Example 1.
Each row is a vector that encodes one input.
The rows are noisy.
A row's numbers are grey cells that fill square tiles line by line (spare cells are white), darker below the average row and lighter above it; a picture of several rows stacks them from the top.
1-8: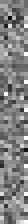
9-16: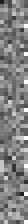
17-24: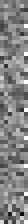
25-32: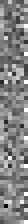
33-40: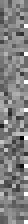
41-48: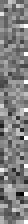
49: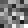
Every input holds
a point on an 8-point circle.
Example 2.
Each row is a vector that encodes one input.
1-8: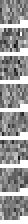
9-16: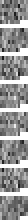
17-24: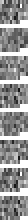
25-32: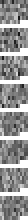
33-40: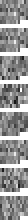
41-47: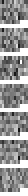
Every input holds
a point on a 9-point line.
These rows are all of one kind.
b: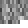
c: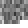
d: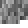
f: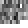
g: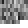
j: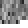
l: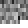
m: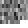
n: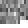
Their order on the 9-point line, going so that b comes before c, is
g, l, n, b, j, d, c, m, f.
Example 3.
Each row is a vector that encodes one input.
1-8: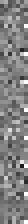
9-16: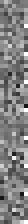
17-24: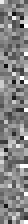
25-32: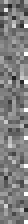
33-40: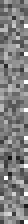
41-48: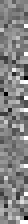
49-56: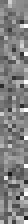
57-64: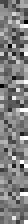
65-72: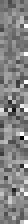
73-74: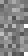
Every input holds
either a fixed value, or four true/false values.
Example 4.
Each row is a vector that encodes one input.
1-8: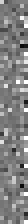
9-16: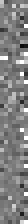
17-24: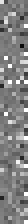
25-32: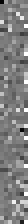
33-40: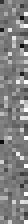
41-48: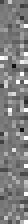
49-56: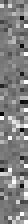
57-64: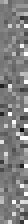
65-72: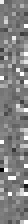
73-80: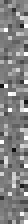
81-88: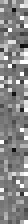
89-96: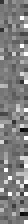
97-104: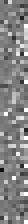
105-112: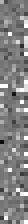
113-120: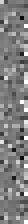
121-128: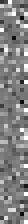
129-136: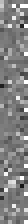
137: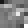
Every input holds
either a fixed value, or four true/false values.
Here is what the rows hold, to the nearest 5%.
About 5% of them hold a fixed value. The rest hold four true/false values.
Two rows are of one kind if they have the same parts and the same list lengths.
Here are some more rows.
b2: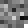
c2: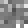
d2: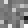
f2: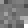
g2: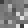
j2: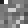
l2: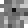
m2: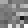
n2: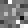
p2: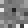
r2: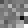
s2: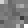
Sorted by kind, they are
b2
c2, d2, f2, g2, j2, l2, m2, n2, p2, r2, s2

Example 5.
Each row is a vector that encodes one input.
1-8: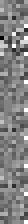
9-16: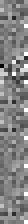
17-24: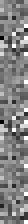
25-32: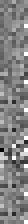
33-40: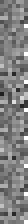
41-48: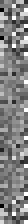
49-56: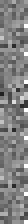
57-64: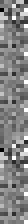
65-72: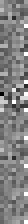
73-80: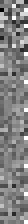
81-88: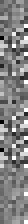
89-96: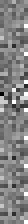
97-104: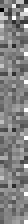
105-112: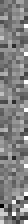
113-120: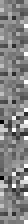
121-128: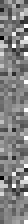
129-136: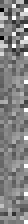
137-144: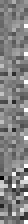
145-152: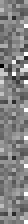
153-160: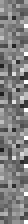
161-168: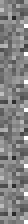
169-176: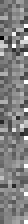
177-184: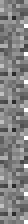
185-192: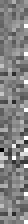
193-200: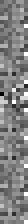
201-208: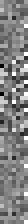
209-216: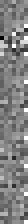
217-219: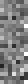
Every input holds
a point on a 5-point line.
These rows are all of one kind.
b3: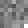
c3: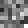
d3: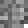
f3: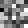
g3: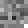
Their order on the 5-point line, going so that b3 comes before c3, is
g3, b3, d3, c3, f3.
